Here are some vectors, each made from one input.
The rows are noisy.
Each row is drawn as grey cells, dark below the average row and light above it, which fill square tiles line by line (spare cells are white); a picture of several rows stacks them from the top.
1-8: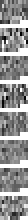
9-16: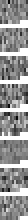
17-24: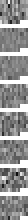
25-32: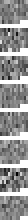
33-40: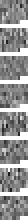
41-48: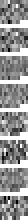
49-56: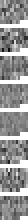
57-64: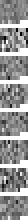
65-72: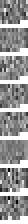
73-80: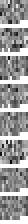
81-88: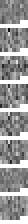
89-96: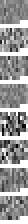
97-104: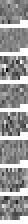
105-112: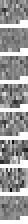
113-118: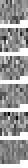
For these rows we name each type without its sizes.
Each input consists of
a list of points on a circle.
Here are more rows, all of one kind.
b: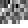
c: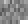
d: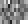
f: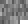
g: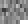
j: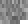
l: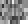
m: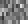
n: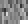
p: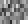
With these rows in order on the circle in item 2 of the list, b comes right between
d and j.
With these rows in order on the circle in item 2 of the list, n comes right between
g and m.
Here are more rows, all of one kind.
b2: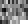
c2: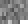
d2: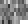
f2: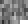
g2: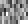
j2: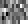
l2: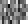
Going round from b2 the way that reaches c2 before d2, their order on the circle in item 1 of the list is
b2, c2, g2, j2, d2, f2, l2.
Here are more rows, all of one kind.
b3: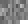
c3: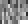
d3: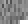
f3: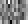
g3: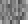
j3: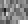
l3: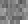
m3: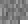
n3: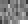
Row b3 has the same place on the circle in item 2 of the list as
c3, f3 and l3.
